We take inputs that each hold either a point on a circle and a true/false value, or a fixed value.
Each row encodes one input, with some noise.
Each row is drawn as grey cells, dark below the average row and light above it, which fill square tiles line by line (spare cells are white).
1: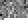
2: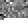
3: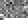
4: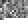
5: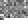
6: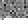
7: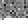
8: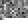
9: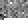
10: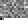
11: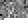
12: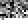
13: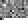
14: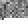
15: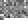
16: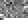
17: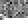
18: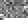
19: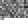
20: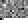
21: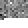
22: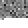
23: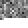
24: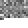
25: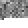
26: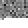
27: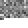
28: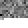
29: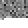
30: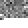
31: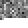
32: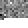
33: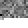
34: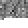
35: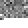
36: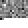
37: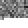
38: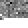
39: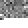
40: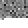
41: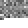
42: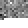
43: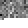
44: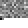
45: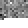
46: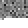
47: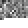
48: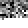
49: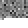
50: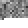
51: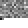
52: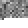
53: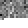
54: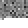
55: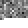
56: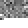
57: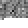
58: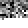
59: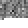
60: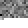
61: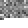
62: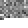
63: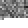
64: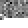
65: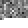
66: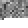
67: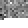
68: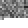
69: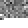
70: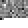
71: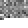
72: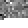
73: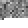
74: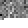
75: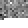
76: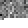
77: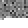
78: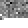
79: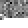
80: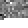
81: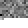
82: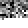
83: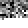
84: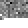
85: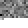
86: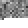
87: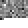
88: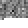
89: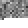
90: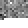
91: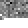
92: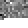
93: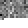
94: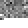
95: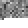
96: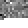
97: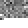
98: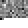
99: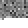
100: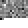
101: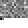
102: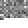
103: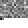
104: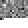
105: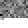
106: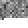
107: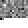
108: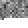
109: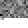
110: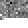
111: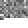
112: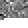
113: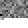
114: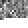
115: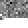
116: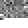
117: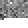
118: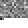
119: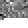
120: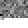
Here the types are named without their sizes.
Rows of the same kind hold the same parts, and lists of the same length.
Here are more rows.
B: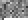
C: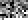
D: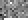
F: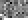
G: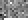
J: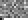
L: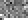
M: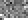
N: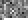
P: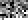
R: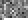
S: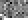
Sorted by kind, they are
B, D, F, G, J, L, M, N, R, S
C, P

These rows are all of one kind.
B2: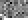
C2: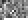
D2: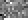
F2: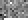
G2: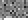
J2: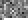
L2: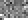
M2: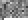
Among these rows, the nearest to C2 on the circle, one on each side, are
D2 and J2.
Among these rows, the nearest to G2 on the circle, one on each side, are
B2 and L2.
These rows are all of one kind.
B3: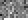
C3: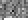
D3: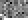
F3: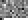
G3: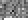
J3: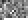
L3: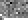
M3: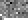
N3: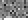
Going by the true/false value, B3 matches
C3, G3 and N3.
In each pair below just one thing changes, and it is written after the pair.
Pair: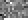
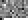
the true/false value
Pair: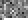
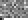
the place on the circle
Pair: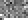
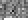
the true/false value
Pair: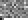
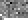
the place on the circle
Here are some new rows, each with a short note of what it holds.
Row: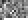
a point on a circle and a true/false value
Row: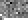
a point on a circle and a true/false value
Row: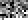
a fixed value
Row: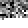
a fixed value
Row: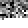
a fixed value
